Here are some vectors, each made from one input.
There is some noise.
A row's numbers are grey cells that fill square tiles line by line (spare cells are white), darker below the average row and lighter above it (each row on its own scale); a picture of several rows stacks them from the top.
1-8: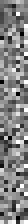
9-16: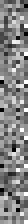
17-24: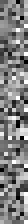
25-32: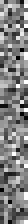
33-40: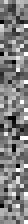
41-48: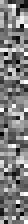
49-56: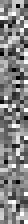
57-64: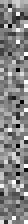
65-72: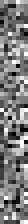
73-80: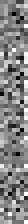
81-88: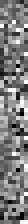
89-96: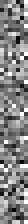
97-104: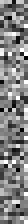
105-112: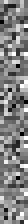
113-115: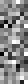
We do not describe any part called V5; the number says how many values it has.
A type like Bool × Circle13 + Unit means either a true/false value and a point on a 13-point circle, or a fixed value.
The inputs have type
(Circle6 + Unit) × V5 + Line4.
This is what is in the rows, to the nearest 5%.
About 15% of them hold a point on a 4-point line. The rest hold a value of V5, together with either a point on a 6-point circle, or a fixed value.
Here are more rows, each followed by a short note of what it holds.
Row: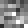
a value of V5
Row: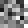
a point on a 4-point line
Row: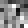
a value of V5
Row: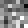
a value of V5
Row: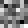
a point on a 6-point circle and a value of V5
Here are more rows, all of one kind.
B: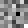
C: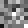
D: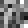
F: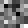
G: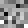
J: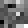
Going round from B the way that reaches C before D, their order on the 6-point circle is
B, G, C, J, F, D.
